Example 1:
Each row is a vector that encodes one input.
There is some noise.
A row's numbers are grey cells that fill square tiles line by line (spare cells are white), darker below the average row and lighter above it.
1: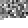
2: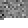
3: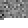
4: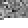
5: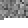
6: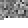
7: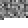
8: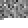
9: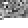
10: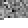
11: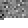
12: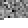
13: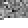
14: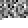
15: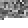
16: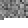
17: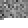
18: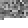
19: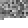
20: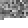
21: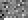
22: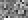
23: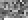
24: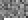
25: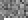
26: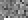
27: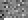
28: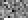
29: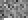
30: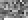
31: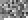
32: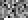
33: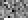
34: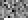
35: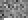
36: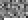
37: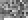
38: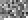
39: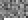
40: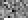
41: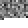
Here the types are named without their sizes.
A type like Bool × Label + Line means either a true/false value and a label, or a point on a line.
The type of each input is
Line.
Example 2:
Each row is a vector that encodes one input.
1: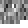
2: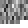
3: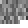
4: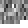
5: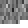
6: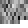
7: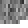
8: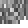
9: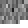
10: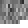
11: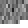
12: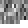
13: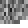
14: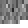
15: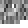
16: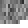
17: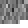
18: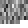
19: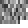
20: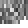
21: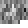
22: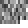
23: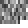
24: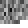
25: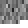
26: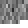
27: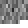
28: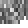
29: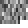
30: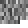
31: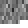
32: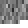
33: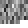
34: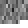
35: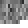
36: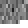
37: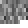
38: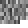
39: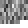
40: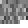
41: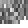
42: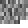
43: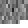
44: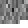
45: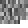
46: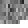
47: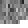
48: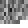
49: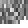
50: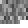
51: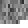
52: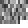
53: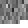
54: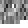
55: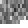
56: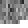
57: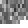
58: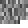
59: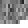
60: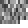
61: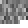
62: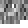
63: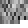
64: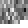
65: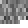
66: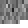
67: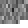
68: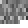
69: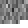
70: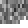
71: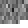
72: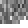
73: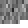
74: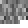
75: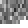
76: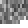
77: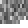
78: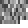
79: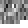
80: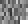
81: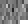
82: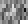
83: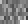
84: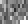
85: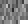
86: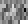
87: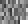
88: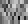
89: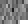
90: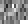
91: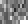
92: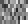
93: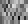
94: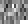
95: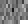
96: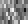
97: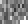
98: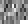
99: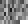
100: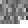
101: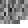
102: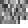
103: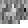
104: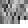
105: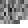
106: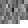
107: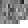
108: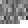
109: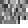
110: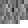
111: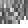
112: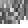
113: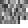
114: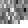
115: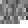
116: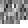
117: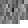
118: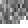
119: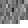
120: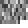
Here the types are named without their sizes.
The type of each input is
Circle.
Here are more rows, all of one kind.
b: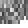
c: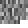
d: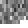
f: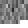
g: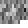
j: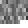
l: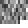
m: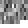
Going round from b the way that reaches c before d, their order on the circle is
b, g, m, l, c, f, j, d.
